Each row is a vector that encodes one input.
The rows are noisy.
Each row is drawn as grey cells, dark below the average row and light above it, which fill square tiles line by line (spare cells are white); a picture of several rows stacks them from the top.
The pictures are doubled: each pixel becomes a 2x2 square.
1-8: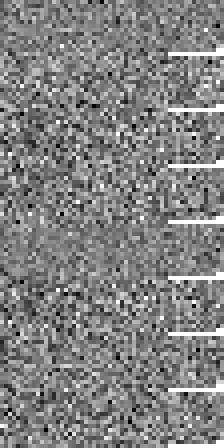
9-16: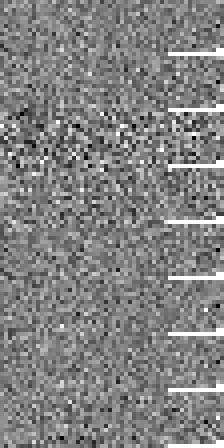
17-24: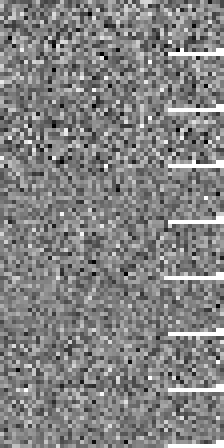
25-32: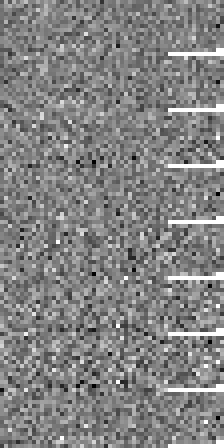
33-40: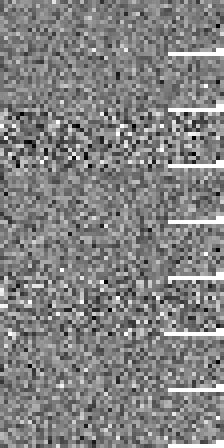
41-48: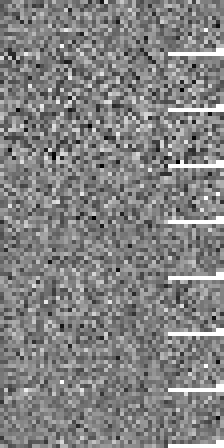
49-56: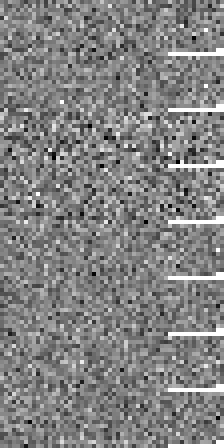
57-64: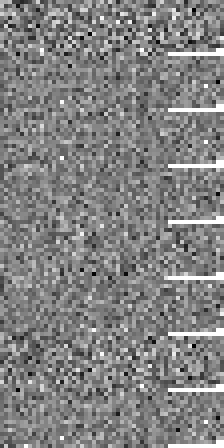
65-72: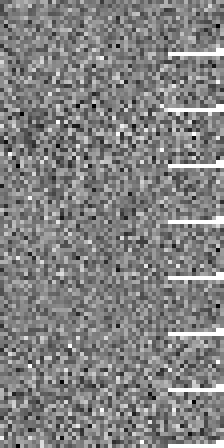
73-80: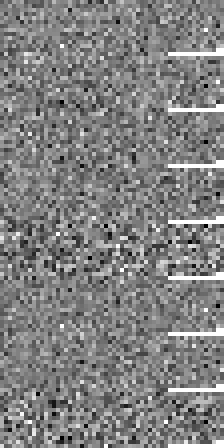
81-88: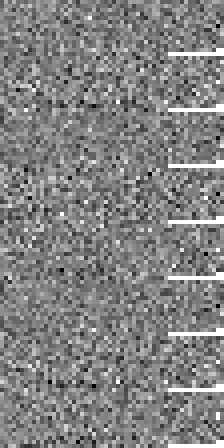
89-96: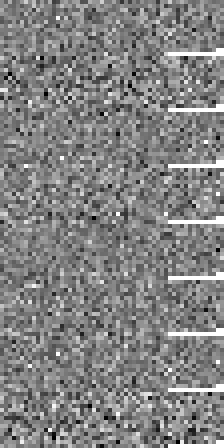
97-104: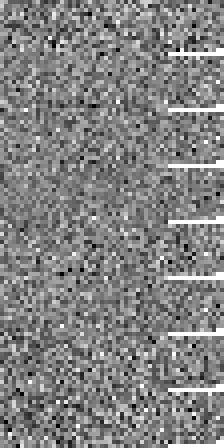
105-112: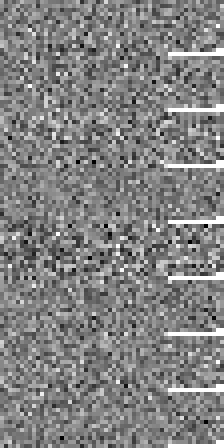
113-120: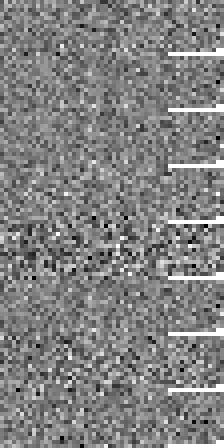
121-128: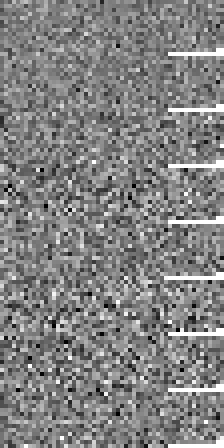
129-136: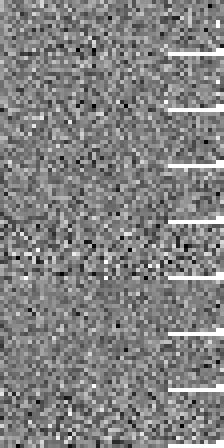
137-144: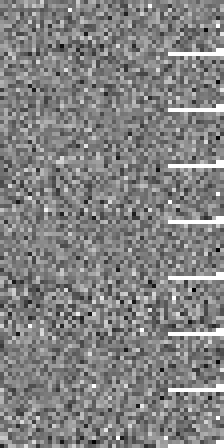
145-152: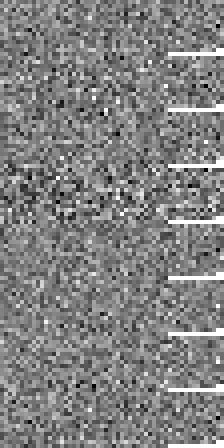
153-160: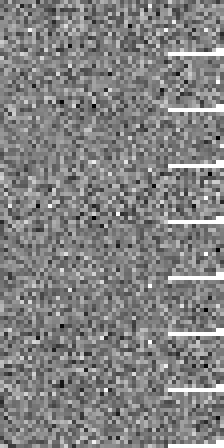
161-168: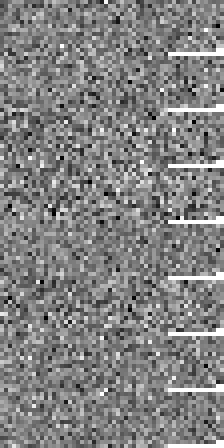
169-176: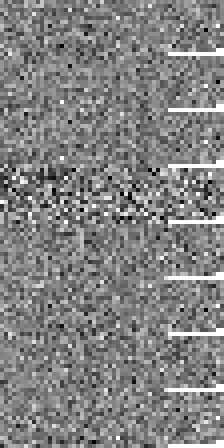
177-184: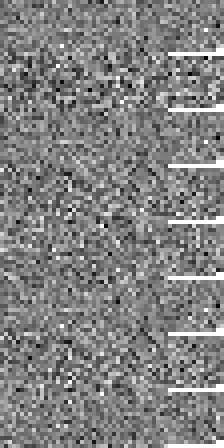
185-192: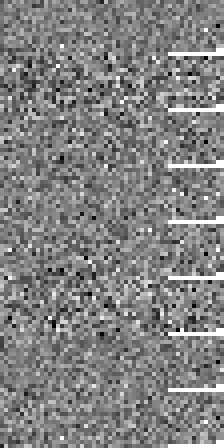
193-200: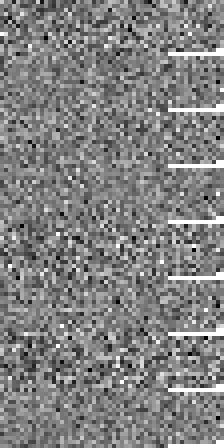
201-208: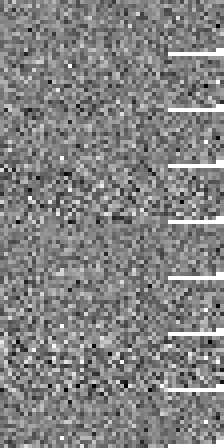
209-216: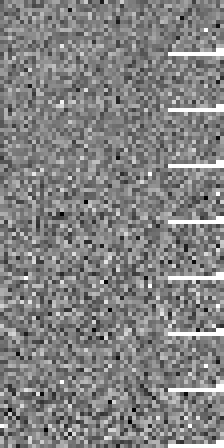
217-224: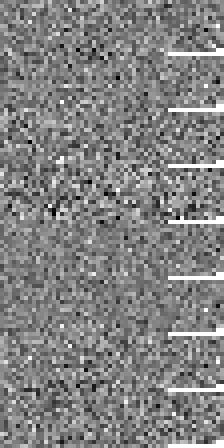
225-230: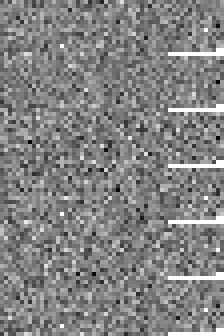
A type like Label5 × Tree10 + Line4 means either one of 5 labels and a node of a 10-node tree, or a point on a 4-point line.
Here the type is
Line5 + List2(Line11).
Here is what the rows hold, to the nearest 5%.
About 15% of them hold a point on a 5-point line. The rest are lists of up to two points on an 11-point line: about 5% of all rows are empty, 45% hold one and 35% two.
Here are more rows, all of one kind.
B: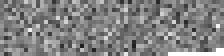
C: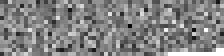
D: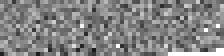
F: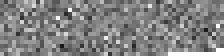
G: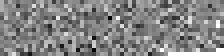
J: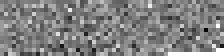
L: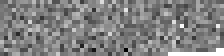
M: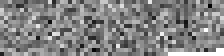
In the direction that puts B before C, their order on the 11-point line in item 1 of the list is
J, F, G, B, L, D, C, M.
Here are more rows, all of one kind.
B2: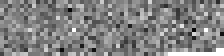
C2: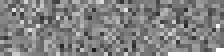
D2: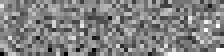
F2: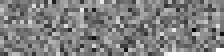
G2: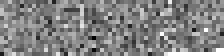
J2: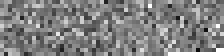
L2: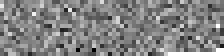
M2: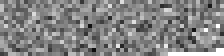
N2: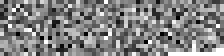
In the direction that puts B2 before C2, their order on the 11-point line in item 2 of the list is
G2, B2, F2, C2, J2, L2, M2, D2, N2.
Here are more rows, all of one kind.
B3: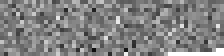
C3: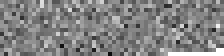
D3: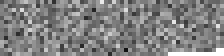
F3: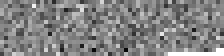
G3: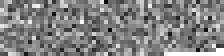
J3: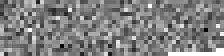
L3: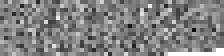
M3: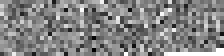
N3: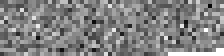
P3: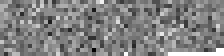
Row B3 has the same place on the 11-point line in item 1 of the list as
L3, M3 and P3.
